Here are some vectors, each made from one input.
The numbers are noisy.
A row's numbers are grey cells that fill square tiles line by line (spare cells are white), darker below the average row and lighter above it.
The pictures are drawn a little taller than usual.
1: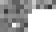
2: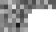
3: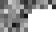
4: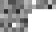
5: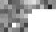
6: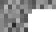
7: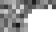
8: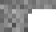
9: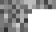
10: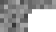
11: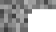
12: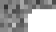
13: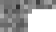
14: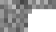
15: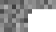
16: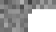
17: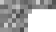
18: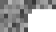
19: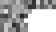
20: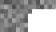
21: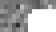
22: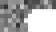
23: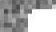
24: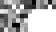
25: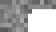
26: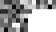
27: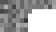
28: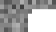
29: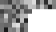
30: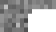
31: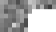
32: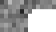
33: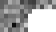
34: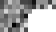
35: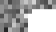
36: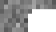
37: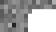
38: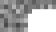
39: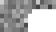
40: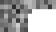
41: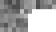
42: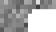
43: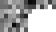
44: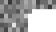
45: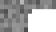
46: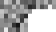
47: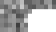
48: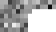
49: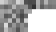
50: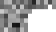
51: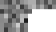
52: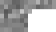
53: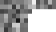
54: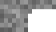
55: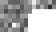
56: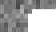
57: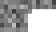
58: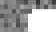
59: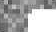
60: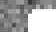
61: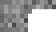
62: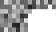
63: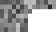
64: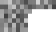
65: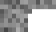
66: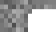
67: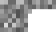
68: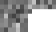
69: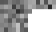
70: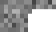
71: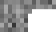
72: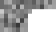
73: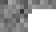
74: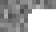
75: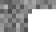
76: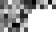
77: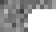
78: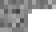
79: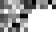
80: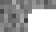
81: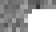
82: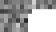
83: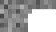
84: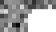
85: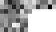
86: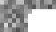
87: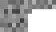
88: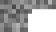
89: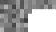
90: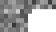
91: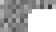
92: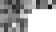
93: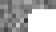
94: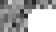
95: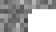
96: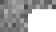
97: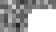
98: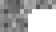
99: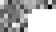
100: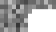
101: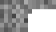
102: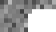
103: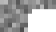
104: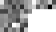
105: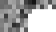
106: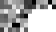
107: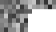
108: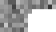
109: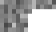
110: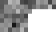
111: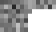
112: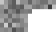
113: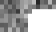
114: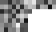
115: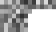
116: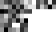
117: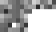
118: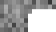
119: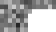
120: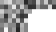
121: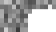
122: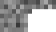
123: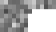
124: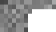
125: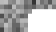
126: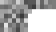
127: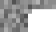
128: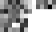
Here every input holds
a point on an 11-point circle, together with either a point on a 4-point line and a point on a 7-point line, or a point on a 10-point line.
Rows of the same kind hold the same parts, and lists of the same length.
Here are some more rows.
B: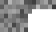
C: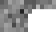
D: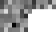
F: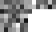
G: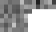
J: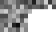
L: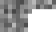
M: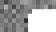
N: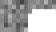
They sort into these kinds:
B, C, D, F, M
G, J, L, N

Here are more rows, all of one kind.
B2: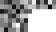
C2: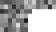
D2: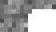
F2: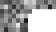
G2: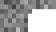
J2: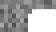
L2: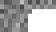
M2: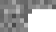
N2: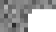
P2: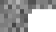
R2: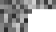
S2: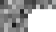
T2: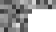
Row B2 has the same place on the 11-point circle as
L2, P2, S2 and T2.
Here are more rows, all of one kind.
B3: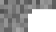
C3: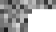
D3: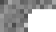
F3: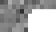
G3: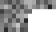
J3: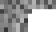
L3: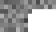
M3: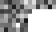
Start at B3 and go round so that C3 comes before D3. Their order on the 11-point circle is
B3, J3, C3, G3, M3, L3, D3, F3.
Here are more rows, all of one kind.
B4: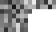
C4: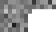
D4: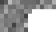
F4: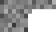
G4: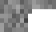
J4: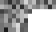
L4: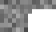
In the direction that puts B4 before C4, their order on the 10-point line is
F4, D4, B4, G4, C4, L4, J4.
